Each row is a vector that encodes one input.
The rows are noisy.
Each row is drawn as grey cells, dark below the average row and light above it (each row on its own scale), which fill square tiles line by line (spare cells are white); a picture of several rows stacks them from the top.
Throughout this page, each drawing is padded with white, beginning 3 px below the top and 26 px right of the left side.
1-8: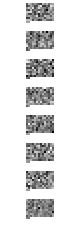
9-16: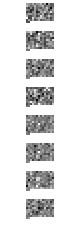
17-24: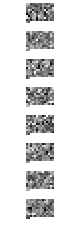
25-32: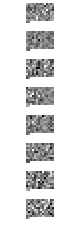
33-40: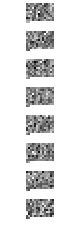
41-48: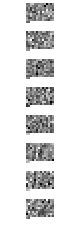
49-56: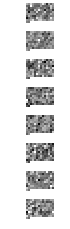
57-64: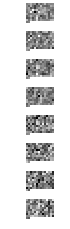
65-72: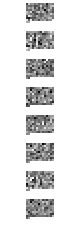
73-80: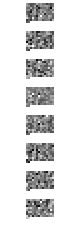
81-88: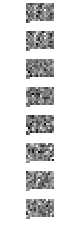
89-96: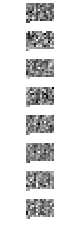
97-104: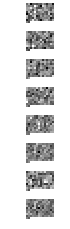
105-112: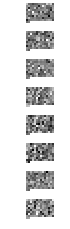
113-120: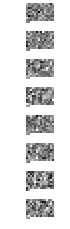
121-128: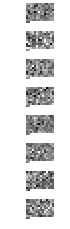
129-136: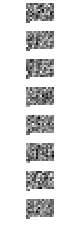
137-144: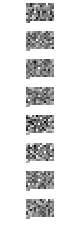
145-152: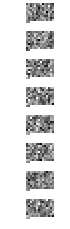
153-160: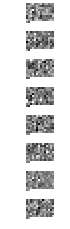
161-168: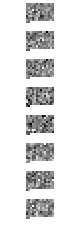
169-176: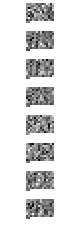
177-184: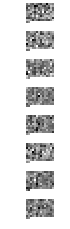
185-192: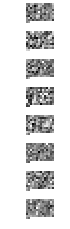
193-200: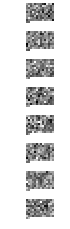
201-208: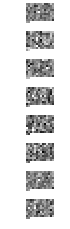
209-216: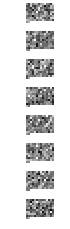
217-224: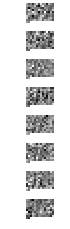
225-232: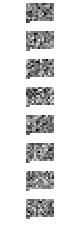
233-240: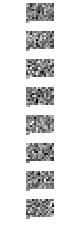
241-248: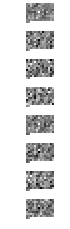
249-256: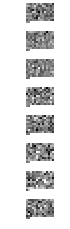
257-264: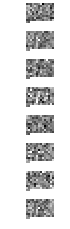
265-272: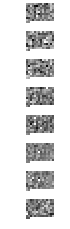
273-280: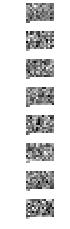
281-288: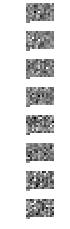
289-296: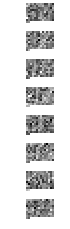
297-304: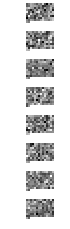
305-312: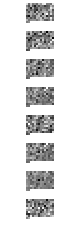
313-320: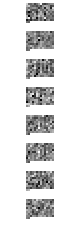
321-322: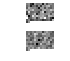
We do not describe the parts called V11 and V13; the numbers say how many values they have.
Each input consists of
a point on a 10-point circle, a point on a 10-point line, a true/false value, a value of V11 and a value of V13.
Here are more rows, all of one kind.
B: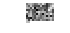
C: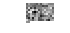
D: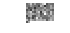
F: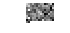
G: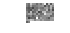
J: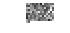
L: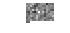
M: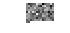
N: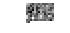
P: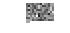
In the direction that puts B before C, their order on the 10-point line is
G, F, L, B, D, C, M, J, P, N.
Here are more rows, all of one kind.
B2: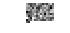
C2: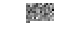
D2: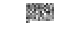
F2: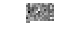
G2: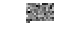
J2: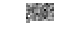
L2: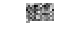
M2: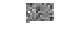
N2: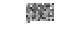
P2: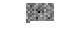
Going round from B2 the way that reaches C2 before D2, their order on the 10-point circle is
B2, C2, J2, F2, P2, L2, N2, G2, D2, M2.
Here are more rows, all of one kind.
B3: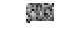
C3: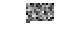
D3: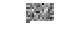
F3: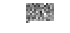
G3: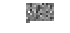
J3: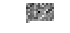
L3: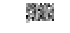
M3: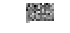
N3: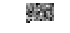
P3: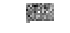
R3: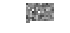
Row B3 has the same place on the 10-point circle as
L3 and M3.
